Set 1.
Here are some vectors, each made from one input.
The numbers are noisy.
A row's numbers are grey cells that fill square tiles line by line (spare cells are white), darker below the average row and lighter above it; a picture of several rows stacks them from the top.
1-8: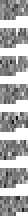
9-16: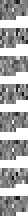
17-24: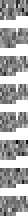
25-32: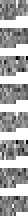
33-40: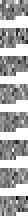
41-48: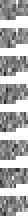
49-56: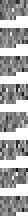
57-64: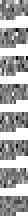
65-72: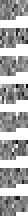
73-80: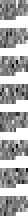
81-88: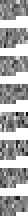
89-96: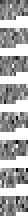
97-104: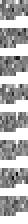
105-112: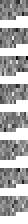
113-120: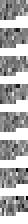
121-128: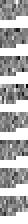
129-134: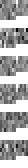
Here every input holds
a point on a 5-point line, together with either a fixed value, or three true/false values.
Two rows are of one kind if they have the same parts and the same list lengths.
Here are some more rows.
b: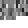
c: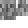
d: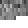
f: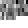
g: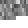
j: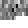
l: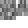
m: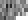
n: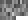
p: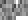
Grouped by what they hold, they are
b, f, j
c, d, g, l, m, n, p

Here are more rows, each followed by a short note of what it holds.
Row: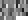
a point on a 5-point line
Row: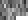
a point on a 5-point line and three true/false values
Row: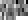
a point on a 5-point line
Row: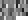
a point on a 5-point line
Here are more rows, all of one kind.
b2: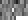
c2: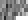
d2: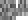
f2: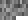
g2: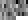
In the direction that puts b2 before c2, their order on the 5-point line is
g2, b2, f2, c2, d2.
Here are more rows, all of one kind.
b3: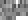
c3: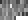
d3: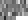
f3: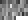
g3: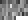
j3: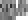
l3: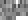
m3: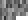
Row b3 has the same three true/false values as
c3 and l3.
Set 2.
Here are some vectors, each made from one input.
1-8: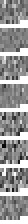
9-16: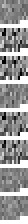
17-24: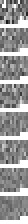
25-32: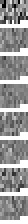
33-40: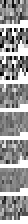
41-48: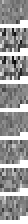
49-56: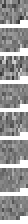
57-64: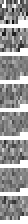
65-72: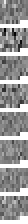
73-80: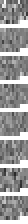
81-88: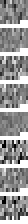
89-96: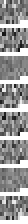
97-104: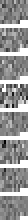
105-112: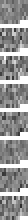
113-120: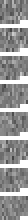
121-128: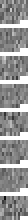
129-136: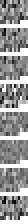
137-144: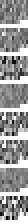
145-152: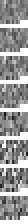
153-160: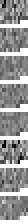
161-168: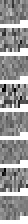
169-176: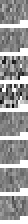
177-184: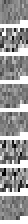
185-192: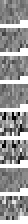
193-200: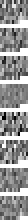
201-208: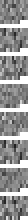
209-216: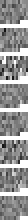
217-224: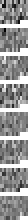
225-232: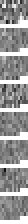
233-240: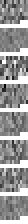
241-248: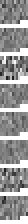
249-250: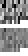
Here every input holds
a point on a 20-point circle and a true/false value.
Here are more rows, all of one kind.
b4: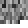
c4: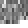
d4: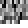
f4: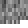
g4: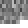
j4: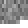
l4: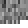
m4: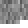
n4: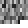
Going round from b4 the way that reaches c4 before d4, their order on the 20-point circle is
b4, m4, g4, l4, f4, j4, c4, d4, n4.
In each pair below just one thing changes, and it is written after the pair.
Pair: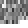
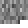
the place on the 20-point circle
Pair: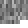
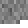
the true/false value
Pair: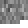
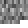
the true/false value
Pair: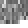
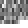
the true/false value
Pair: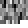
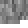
the true/false value
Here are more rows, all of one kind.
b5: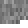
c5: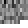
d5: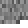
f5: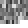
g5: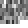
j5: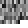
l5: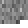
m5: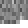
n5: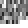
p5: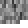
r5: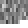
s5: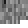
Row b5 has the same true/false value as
m5 and s5.
